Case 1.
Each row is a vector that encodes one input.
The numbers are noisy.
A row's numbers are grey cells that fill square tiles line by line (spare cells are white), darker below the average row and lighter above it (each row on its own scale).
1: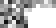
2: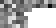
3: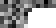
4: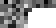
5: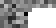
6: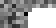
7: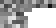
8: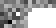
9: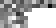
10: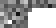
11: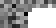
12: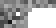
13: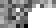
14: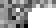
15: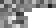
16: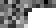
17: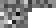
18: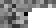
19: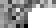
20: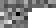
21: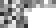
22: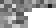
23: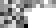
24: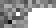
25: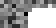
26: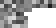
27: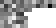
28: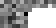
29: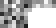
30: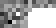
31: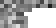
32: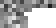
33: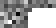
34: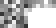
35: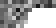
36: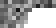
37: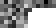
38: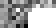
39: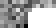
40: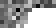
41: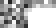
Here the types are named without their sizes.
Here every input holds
three true/false values.
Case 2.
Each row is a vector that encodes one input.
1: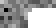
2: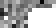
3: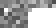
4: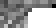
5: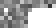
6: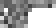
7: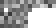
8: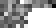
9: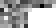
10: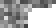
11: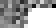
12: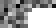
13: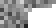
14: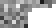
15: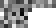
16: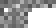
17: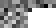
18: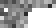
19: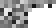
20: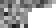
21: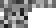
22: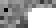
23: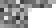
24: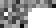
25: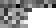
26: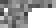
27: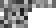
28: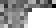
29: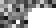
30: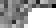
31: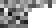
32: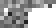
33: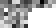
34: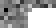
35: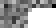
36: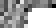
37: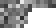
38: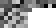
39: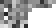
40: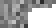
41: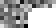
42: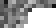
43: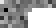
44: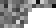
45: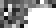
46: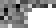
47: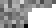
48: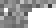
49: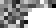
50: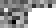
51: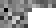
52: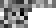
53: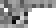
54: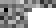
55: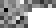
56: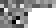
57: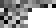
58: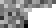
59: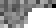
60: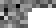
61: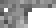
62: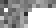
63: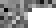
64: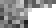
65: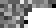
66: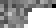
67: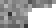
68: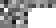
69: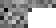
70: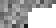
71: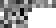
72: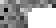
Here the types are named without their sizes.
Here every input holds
either a fixed value, or four true/false values.
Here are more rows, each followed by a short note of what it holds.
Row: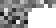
four true/false values
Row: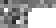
four true/false values
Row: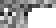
four true/false values
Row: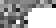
four true/false values
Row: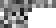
a fixed value
